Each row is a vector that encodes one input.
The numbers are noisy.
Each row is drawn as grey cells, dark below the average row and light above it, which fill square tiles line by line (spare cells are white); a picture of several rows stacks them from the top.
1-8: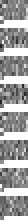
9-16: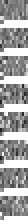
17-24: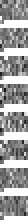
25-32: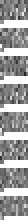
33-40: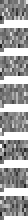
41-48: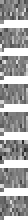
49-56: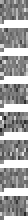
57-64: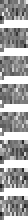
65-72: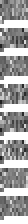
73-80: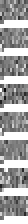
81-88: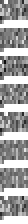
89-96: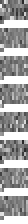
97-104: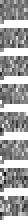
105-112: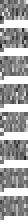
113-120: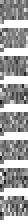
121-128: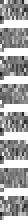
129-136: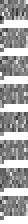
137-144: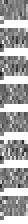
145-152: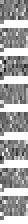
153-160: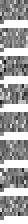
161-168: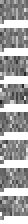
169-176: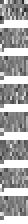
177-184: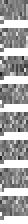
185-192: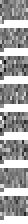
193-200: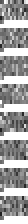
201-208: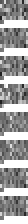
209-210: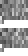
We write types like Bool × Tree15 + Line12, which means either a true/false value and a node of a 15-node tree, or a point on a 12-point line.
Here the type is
Label6 + Line9.
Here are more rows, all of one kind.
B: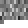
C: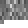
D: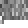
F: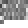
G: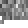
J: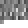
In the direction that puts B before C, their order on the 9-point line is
F, G, D, J, B, C.
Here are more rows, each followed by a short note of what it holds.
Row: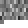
a point on a 9-point line
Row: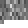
a point on a 9-point line
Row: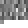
a point on a 9-point line
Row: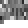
one of 6 labels
